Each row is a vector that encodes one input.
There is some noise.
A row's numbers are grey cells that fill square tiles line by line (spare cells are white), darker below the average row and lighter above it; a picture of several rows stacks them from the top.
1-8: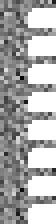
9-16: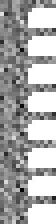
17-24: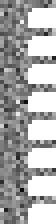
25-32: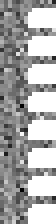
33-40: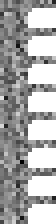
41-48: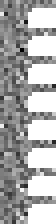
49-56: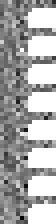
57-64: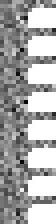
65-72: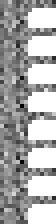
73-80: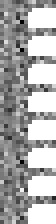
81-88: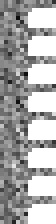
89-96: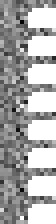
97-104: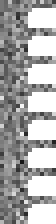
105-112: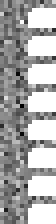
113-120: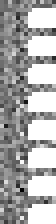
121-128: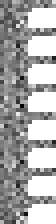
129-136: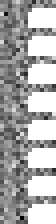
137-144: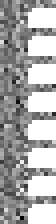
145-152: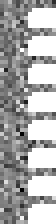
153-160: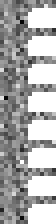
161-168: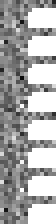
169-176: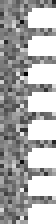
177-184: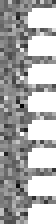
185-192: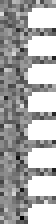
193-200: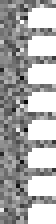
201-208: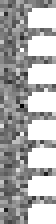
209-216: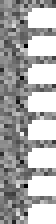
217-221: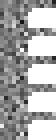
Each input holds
either a point on each of four 7-point lines, or a node of a 9-node tree.
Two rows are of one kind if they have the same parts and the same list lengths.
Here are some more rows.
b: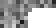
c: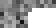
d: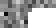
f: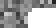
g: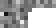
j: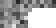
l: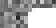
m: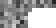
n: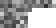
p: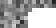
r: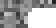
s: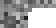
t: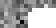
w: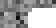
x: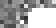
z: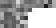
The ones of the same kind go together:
b, c, f, j, l, m, p, r, t, w
d, g, n, s, x, z

